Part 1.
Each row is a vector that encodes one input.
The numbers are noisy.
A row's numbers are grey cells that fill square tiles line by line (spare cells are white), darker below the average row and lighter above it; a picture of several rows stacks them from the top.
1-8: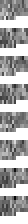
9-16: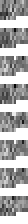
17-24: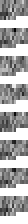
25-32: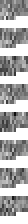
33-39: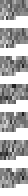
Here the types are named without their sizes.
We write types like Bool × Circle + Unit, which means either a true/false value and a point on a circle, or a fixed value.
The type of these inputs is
Bool × (Circle + Unit).
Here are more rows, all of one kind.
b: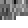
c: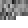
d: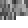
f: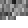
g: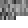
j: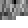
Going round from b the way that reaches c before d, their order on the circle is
b, j, f, c, g, d.
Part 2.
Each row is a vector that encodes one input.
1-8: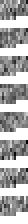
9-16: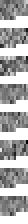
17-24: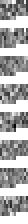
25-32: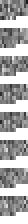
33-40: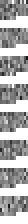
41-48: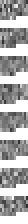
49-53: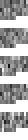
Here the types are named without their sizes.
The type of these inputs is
(Circle + Unit) × Label.
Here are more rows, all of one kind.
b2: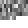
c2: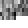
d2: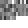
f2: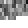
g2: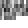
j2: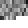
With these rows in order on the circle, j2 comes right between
b2 and f2.
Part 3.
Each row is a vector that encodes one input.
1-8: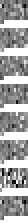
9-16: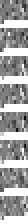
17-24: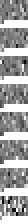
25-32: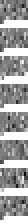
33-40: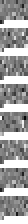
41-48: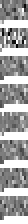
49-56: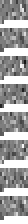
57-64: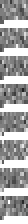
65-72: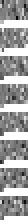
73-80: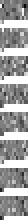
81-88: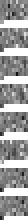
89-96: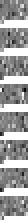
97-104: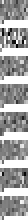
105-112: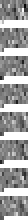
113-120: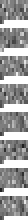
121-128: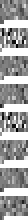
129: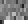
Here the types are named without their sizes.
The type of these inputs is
List(Line).
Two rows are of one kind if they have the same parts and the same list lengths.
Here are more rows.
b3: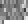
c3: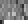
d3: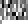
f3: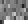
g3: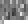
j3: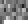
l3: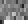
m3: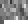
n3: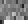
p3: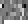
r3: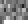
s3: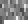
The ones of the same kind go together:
b3, g3, p3
c3, f3, j3, l3, m3, n3, r3, s3
d3

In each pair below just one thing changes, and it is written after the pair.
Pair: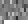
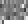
the place on the line in item 1 of the list
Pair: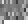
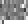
the place on the line in item 1 of the list
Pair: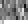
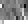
the place on the line in item 2 of the list
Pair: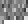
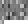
the place on the line in item 1 of the list
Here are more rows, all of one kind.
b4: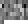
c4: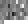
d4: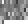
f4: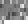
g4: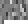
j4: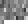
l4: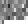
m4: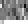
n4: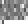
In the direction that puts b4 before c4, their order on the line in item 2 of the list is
b4, l4, c4, m4, j4, f4, g4, d4, n4.
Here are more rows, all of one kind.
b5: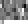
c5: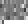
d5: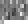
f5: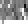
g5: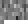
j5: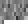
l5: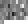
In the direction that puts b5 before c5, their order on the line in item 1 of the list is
f5, b5, g5, j5, c5, l5, d5.
